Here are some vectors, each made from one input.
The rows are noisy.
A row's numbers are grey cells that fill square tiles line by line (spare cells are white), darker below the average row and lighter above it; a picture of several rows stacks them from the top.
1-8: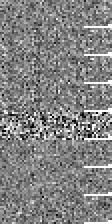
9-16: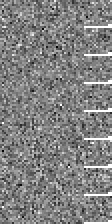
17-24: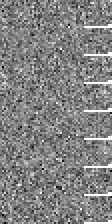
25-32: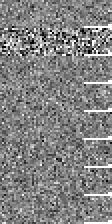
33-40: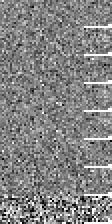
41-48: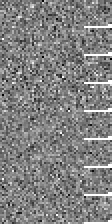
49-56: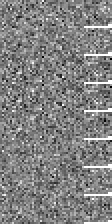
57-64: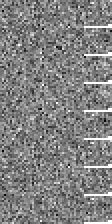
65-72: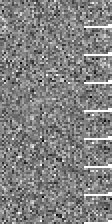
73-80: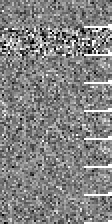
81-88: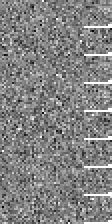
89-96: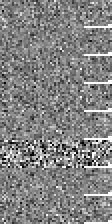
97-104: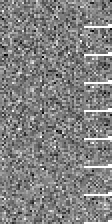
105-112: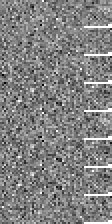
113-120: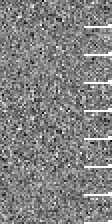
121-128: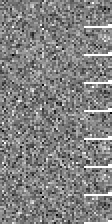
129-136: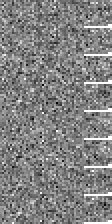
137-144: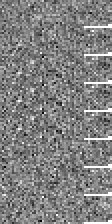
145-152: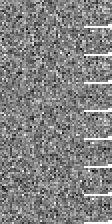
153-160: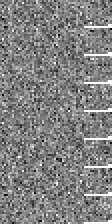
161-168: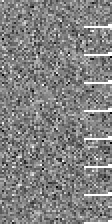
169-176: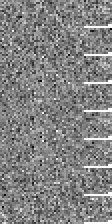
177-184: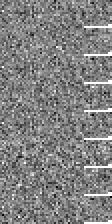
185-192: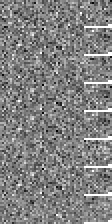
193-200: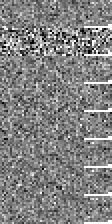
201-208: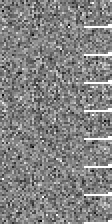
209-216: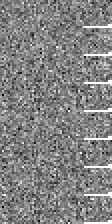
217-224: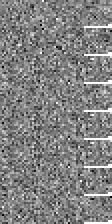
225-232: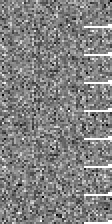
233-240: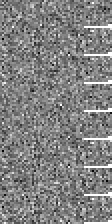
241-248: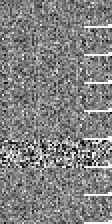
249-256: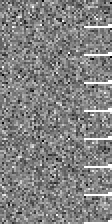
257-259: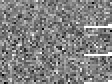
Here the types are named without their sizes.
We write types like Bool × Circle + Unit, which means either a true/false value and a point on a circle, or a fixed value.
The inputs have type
List(Line).
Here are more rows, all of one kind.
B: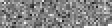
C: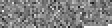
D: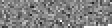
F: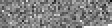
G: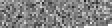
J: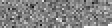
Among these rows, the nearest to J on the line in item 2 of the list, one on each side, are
C and F.
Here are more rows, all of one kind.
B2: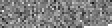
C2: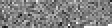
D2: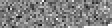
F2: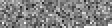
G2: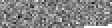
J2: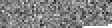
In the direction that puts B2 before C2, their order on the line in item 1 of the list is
B2, J2, C2, G2, D2, F2.
